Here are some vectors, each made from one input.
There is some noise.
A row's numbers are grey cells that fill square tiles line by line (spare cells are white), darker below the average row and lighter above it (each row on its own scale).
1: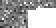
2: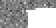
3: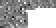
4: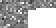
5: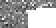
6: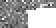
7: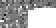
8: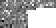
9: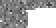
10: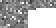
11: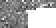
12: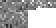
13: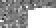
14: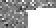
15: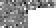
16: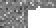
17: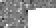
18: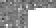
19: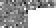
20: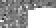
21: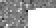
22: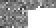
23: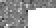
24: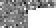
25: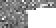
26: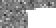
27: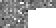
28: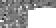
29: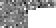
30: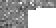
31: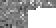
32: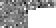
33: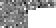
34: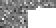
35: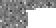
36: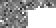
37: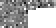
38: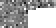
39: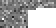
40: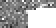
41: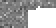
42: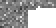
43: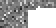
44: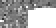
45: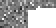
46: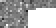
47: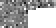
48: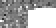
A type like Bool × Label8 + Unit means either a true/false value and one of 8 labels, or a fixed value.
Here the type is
List2(Line5).
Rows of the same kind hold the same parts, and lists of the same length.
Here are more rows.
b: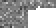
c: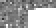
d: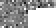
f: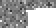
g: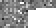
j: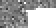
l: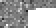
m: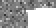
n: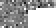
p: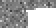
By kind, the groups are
b, f, j, m, p
c, g, l
d, n

